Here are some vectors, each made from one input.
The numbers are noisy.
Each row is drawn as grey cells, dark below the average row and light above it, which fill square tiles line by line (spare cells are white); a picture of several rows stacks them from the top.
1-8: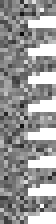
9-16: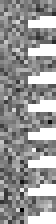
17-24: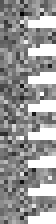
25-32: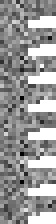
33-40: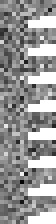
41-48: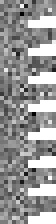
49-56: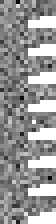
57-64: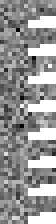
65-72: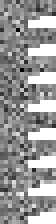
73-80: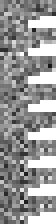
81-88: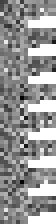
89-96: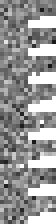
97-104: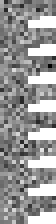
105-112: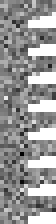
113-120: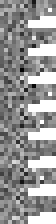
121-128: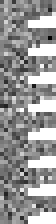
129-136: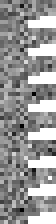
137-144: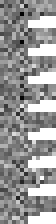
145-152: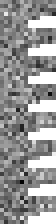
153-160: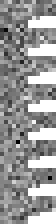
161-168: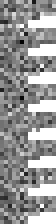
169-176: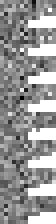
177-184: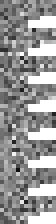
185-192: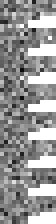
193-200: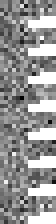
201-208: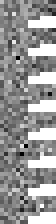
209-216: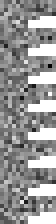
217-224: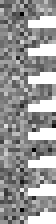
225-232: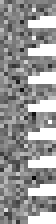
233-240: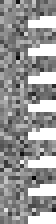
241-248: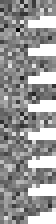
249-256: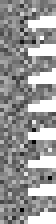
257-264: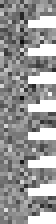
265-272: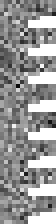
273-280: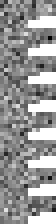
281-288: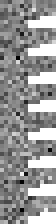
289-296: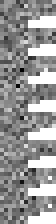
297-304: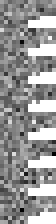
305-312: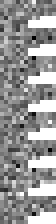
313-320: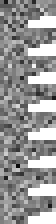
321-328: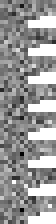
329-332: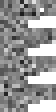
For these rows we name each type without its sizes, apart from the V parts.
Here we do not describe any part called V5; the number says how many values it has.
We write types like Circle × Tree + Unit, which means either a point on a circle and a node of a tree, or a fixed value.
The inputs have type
(Line + Tree) × V5 + List(Circle).
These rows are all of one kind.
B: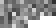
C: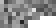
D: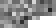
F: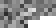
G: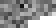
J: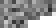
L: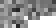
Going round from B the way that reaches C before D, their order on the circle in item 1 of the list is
B, C, F, G, D, J, L.
